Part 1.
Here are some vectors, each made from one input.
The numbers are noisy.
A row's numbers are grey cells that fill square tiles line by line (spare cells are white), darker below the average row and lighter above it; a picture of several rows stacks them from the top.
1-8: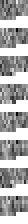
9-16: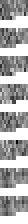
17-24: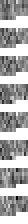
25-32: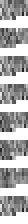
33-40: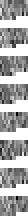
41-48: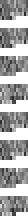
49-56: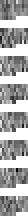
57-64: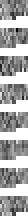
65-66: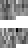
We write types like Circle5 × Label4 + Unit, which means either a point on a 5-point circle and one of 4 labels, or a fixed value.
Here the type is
Bool × Bool × Bool.
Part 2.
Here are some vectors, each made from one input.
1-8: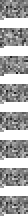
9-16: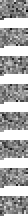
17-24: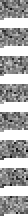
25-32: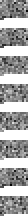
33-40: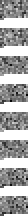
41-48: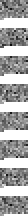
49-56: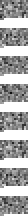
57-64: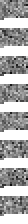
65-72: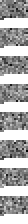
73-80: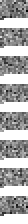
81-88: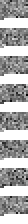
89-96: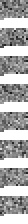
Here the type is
Label5.
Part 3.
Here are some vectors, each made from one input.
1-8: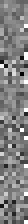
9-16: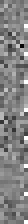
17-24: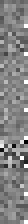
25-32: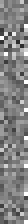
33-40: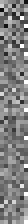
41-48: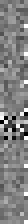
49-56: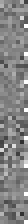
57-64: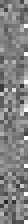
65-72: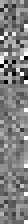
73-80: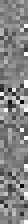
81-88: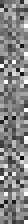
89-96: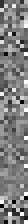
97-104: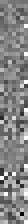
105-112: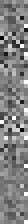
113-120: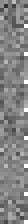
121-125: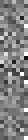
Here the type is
Line13.
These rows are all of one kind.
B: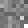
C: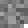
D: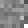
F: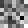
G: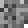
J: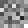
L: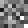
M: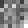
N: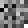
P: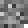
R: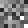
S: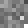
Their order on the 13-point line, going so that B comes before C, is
F, N, G, J, D, B, S, R, M, L, C, P.
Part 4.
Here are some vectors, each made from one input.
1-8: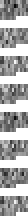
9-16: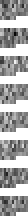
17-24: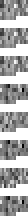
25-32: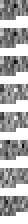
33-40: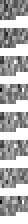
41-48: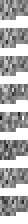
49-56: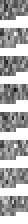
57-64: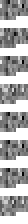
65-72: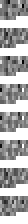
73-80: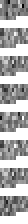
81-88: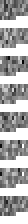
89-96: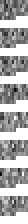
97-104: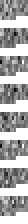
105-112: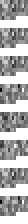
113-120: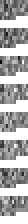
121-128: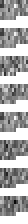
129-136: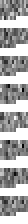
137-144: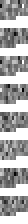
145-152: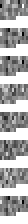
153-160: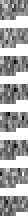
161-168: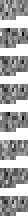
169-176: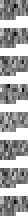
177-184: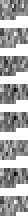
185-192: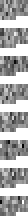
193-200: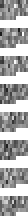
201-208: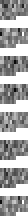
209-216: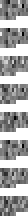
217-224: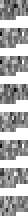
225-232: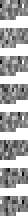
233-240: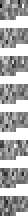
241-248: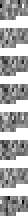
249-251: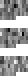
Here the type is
Bool × Bool × Bool + Unit.
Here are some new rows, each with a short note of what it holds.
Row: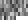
a fixed value
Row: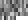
a fixed value
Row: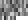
a fixed value
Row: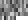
a fixed value
